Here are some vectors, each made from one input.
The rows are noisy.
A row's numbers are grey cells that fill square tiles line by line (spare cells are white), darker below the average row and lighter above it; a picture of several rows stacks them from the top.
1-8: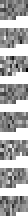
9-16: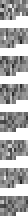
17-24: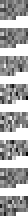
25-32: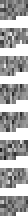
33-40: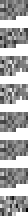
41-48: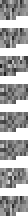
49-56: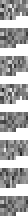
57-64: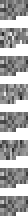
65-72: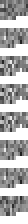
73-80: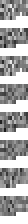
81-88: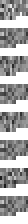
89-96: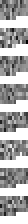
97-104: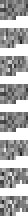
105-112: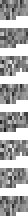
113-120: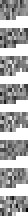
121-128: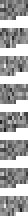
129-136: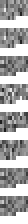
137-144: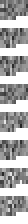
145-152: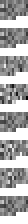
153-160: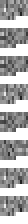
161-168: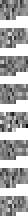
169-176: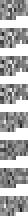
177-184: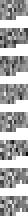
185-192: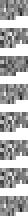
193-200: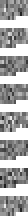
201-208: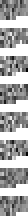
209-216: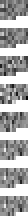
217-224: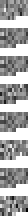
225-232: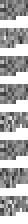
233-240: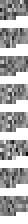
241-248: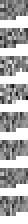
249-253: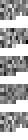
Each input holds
a point on an 8-point line.
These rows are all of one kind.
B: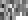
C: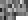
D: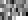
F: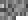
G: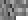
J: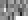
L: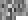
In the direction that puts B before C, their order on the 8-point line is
D, B, L, J, G, F, C.
